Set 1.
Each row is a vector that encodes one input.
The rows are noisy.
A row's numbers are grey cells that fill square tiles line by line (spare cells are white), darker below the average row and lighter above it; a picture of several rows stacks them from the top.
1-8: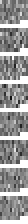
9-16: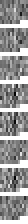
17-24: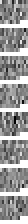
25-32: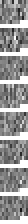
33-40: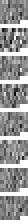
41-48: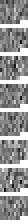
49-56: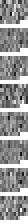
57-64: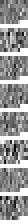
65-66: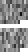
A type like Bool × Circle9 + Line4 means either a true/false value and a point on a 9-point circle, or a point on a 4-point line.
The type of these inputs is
Line6 + Tree8.
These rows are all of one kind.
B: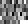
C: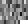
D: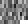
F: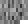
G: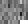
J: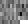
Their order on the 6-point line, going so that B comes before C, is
F, D, G, J, B, C.
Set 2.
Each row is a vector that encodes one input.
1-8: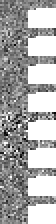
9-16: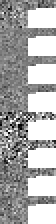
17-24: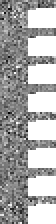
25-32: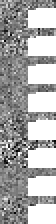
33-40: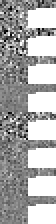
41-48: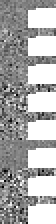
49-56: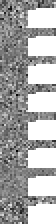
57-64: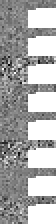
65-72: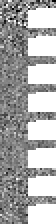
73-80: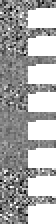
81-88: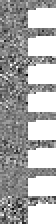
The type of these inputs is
Line6 + Line12.
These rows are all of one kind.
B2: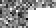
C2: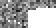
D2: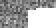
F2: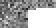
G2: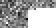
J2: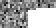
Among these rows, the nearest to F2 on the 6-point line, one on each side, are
C2 and J2.
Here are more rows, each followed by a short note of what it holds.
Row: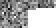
a point on a 12-point line
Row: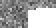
a point on a 6-point line
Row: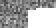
a point on a 6-point line
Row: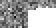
a point on a 6-point line
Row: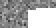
a point on a 12-point line
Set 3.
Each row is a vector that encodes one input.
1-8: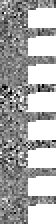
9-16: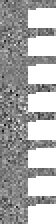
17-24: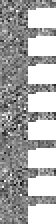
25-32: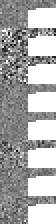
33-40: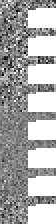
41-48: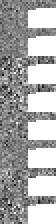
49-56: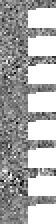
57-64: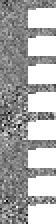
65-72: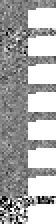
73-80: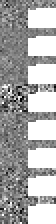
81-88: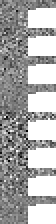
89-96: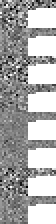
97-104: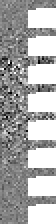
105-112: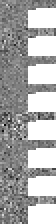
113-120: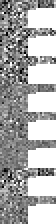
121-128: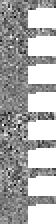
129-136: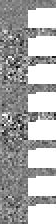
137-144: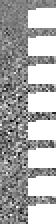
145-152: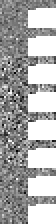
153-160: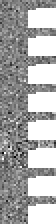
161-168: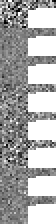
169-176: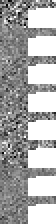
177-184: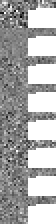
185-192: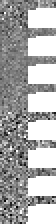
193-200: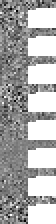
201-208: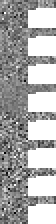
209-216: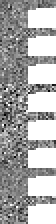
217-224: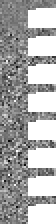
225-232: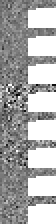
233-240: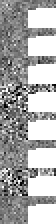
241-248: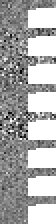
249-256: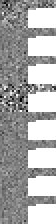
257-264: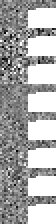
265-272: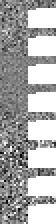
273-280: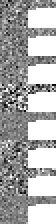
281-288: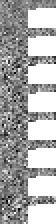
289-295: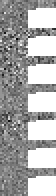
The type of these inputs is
Bool × (Circle13 + Unit).
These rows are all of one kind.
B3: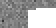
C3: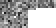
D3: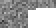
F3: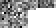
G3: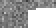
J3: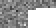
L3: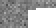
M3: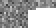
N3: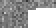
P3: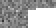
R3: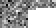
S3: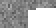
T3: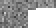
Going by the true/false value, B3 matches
C3, F3, P3 and S3.
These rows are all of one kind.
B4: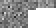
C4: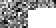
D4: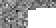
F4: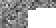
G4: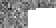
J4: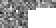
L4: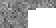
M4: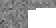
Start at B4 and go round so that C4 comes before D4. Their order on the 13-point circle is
B4, G4, F4, M4, C4, D4, L4, J4.
